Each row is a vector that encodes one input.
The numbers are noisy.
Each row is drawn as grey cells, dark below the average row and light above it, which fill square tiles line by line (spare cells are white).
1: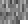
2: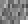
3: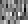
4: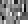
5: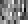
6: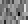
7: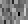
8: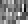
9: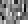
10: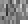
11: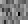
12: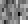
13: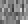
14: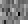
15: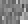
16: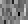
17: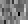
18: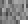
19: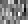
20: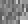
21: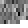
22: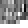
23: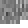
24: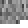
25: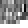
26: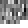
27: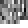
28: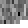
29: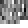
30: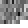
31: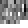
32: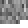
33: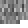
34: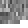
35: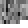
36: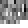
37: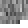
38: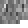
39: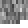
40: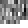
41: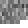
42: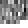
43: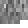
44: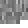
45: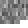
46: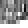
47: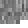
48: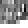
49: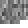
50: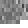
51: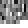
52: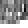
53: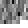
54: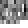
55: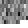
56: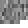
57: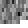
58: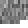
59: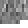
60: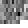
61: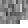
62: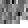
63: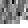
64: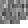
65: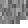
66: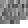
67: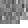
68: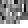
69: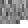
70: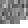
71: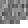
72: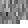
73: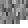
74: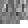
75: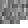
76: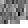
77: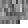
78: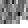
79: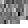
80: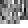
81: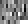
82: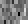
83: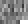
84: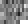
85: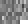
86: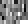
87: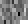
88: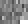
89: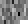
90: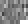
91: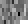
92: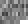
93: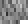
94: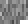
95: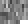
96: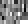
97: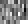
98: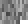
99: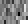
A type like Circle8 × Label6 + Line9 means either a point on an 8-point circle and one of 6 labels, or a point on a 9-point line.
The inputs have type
Label6 × List2(Line4).
